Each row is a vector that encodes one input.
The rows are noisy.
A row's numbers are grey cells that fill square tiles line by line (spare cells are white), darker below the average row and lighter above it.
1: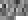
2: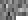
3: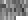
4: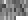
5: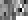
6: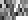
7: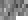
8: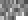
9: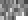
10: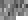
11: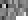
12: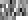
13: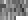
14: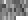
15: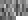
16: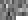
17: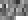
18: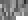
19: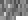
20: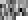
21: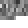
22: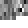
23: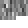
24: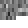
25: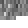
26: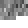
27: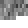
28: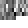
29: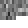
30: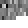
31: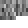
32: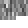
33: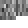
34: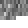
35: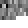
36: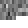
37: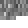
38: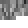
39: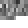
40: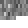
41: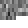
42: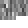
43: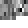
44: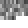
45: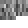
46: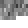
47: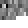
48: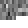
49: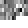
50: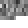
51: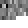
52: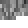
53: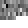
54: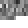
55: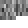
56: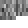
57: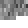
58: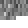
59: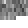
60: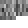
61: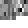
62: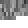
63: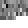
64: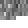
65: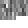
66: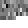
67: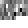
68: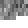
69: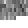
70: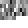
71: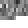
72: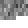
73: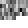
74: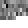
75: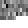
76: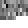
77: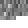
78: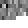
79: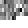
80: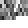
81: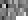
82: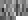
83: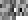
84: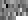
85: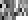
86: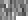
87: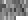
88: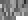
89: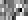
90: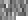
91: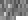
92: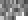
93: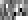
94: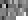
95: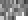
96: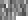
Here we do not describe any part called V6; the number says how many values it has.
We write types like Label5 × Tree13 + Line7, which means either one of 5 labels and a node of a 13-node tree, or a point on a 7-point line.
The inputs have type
Bool × (Line5 + V6).
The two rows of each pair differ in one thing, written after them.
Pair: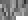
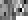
the true/false value
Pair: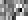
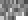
the true/false value
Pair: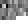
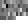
the place on the 5-point line
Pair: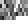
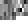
the place on the 5-point line
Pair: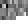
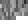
the place on the 5-point line
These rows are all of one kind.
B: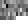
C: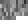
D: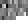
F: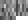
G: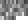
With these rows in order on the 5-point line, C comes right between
F and G.
